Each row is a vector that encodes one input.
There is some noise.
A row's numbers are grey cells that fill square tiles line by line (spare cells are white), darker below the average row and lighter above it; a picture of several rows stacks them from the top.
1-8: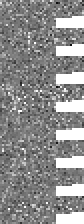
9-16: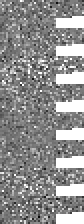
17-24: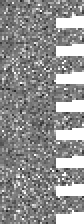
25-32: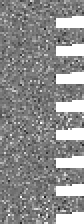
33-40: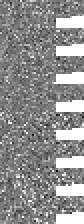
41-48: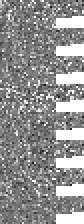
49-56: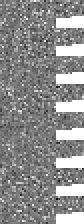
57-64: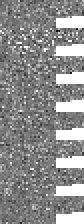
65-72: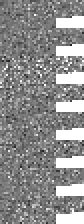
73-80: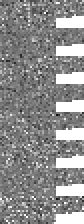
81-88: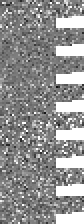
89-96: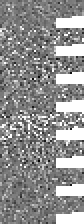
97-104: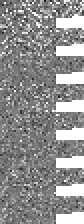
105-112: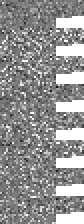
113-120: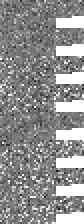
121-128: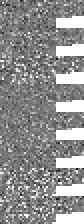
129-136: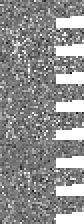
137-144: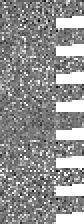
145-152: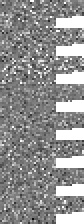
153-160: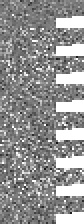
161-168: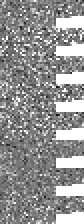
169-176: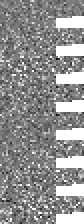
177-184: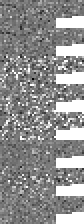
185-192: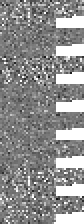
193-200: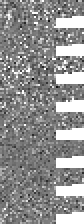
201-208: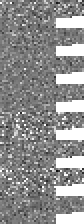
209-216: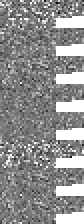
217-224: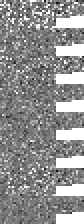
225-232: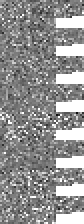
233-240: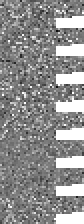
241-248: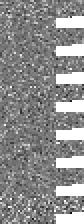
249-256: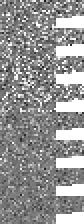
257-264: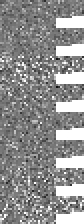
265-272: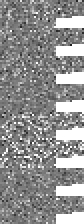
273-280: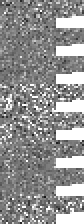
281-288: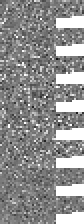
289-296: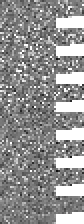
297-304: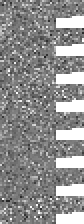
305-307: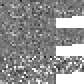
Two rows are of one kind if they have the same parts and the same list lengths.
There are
2 kinds of row.
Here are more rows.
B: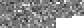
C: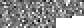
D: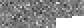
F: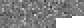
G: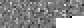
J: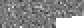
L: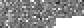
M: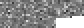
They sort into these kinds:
B, D, F, G, J, L, M
C

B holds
a point on a 13-point circle.
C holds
a fixed value.
